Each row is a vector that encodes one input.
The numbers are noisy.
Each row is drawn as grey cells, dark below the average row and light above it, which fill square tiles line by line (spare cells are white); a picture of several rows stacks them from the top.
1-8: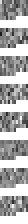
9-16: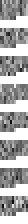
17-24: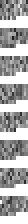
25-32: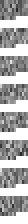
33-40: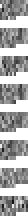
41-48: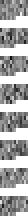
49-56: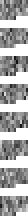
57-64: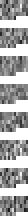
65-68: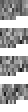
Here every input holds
one of 5 labels, together with either a fixed value, or a node of a 9-node tree.
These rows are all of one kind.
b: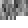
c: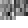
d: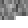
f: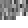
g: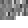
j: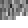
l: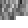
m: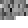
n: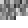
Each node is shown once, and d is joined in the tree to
f, j and m.
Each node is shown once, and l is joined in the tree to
j and n.
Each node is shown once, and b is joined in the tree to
j.
